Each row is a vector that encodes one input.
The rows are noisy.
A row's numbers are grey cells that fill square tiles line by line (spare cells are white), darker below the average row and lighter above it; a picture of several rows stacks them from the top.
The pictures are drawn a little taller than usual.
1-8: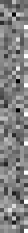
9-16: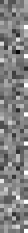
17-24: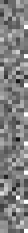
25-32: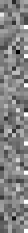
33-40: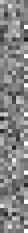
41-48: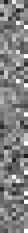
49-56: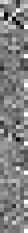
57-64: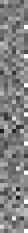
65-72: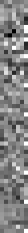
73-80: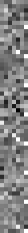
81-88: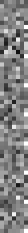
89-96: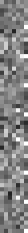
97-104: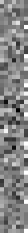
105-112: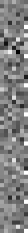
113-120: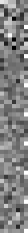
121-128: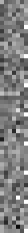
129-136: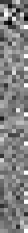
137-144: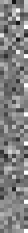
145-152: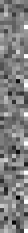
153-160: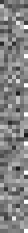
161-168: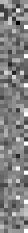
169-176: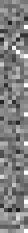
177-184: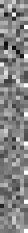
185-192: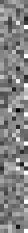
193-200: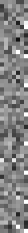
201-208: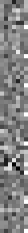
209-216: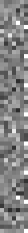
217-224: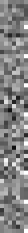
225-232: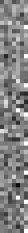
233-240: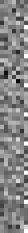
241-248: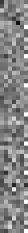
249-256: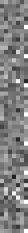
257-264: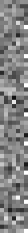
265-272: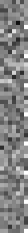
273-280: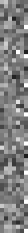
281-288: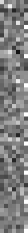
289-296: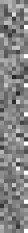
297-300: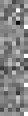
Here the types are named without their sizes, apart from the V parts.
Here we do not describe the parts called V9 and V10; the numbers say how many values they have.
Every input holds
a value of V10, together with either a label and a true/false value, or a node of a tree and a value of V9.
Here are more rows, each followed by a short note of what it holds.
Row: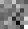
a label, a true/false value and a value of V10
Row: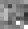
a node of a tree, a value of V9 and a value of V10
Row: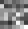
a node of a tree, a value of V9 and a value of V10
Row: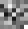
a node of a tree, a value of V9 and a value of V10
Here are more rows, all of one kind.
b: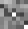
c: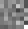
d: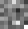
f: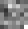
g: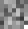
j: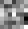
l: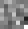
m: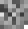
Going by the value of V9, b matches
d and m.
